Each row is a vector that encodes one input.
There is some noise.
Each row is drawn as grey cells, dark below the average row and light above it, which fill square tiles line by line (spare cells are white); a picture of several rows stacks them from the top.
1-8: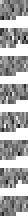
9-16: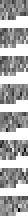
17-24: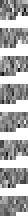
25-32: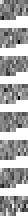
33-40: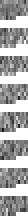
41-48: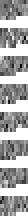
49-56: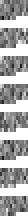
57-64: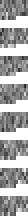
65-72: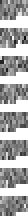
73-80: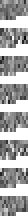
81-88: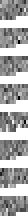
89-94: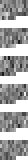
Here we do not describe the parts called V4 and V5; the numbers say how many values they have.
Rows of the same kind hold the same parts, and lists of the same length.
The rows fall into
2 kinds.
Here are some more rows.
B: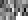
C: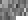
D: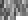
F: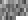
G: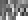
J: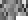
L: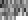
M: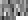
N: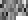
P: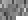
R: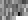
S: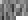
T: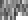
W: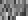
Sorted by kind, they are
B, D, G, J, L, N, T
C, F, M, P, R, S, W

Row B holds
a point on each of two 3-point lines and a value of V4.
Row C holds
a true/false value, a value of V4 and a value of V5.
